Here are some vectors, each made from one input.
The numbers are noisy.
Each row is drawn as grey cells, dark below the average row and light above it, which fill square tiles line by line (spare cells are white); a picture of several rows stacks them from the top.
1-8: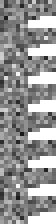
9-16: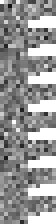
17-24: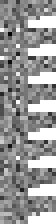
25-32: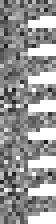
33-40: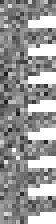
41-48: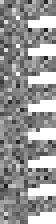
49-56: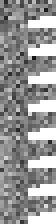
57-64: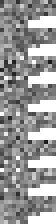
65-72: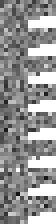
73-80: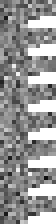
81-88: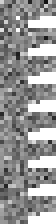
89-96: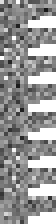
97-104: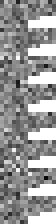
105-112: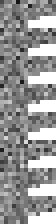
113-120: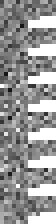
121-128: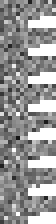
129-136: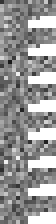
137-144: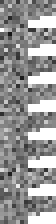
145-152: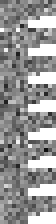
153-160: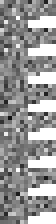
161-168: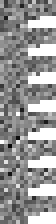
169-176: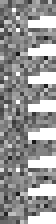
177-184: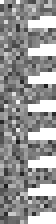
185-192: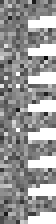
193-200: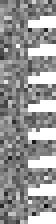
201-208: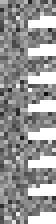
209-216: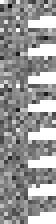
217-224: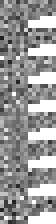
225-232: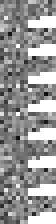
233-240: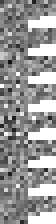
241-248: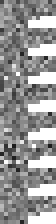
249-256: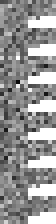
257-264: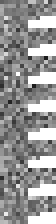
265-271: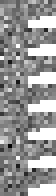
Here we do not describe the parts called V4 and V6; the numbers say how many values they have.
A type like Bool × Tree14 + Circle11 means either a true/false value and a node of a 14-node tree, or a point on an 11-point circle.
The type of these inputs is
Bool × Bool × Bool × Bool × V4 × V6 + List2(Line11).
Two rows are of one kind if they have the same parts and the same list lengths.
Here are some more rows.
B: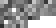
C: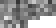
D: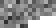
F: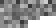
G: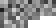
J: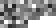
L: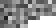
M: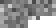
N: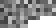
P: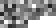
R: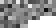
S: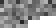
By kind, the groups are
B, G
C, D, F, M, S
J, P
L, N, R

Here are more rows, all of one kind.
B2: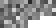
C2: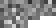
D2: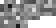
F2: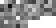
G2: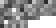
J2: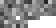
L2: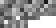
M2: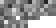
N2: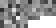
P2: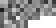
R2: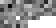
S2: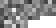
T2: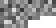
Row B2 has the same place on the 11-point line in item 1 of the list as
C2 and T2.
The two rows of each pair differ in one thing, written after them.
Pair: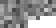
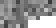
the value of V4
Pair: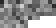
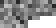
the value of V4
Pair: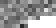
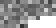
the value of V6
